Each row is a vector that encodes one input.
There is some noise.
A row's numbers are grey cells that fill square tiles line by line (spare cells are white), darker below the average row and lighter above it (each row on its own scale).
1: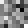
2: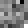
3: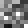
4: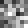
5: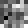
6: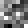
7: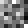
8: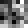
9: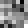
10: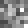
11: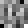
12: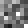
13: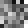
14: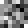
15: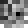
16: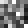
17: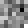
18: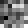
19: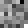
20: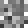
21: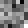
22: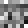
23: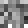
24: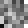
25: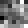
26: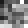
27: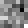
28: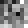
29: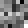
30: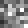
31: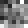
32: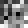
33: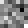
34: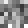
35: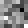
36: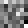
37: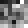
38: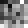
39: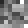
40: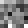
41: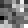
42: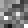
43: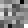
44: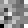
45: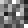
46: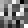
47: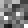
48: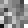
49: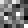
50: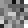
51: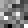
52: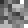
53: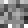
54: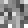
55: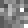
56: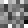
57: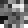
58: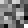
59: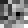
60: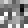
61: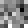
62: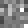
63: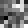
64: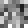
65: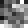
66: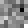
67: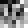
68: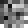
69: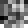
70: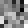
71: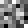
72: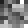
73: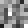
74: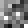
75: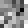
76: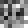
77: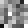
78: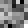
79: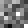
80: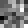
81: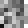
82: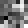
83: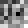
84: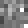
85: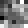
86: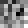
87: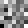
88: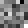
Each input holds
either a point on an 8-point line, or a list of up to two points on a 7-point line.
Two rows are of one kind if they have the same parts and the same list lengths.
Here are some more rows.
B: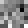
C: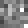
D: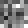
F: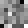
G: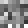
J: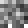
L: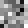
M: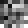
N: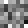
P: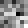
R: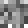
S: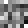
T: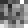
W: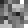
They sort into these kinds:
B, G, J, N, R, S
C, P
D, M, T, W
F, L

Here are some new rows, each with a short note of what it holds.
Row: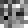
a point on an 8-point line
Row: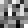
a list of two items
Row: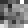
a point on an 8-point line
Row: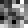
a point on an 8-point line
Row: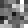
a point on an 8-point line
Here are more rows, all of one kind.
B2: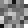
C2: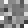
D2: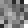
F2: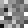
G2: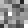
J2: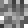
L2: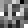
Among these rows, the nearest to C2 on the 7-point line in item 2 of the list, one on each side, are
F2 and L2.
